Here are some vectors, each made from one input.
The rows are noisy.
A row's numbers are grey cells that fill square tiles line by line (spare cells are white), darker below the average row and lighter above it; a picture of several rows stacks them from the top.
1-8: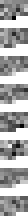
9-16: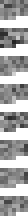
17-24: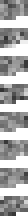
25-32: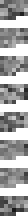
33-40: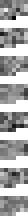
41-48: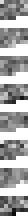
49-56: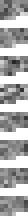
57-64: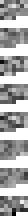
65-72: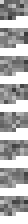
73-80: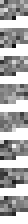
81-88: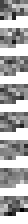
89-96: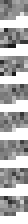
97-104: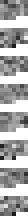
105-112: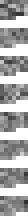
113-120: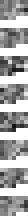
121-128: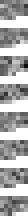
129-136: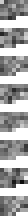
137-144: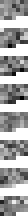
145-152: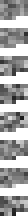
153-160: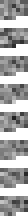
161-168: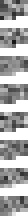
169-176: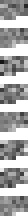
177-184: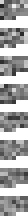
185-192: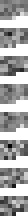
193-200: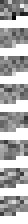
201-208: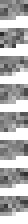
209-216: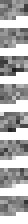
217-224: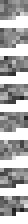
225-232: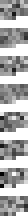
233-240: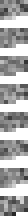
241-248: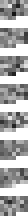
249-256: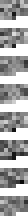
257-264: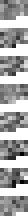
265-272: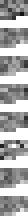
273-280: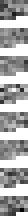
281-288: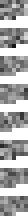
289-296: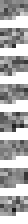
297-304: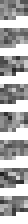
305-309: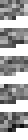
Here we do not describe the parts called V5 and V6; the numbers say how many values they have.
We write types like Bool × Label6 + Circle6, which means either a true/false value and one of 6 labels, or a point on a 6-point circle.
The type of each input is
Circle10 + Tree10 × V5 × V6 + Unit.
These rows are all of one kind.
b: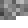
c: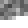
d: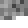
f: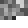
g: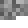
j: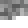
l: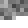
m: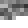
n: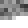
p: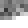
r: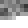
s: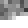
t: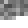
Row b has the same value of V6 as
j, l and s.
